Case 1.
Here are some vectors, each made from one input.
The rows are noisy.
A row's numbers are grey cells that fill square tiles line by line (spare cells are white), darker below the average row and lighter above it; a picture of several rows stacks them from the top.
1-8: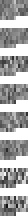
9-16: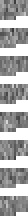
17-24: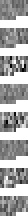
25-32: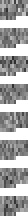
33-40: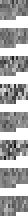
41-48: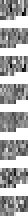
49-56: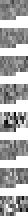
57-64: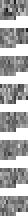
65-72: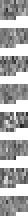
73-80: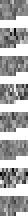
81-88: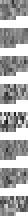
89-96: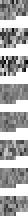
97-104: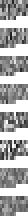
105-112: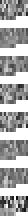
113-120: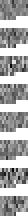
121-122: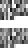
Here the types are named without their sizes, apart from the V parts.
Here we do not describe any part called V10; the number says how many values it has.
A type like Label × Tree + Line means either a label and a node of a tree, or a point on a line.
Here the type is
Bool × (Circle + V10) + Unit.
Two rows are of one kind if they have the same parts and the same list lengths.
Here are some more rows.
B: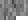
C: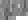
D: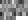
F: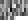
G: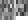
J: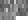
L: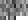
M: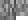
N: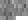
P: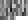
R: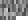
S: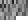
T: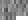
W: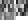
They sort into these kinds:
B, C, G, J, N, S, T, W
D, L, M, R
F, P

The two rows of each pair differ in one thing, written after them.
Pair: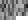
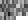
the value of V10
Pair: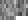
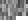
the value of V10
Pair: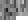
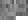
the true/false value
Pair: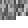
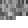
the value of V10
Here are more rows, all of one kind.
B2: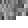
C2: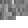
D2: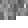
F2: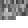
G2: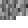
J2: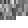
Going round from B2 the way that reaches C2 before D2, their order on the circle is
B2, G2, J2, C2, F2, D2.
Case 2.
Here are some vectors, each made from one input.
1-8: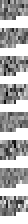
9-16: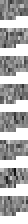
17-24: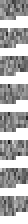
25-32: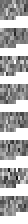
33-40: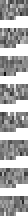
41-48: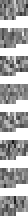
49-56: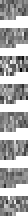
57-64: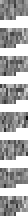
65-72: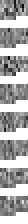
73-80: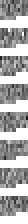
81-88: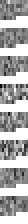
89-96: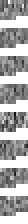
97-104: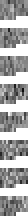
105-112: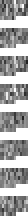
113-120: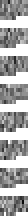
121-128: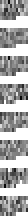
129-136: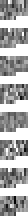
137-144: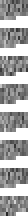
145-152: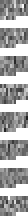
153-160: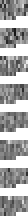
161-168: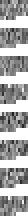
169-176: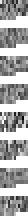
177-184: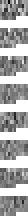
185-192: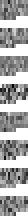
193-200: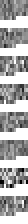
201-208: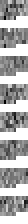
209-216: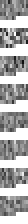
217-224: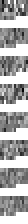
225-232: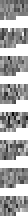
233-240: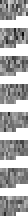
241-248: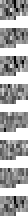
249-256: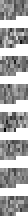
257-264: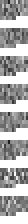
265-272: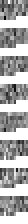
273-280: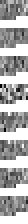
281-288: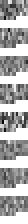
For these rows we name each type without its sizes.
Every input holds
either a node of a tree, or a list of points on a circle.
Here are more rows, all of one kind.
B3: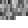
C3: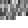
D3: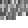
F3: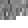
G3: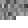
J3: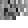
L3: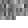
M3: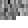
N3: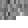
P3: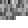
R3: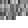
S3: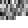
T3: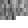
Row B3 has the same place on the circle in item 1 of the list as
M3 and P3.
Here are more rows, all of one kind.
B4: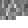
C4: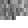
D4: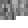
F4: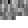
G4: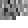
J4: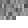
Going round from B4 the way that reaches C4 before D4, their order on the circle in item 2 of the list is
B4, J4, G4, C4, D4, F4.
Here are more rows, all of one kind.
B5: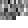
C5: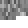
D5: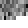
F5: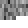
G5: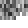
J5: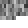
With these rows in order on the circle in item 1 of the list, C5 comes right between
D5 and G5.
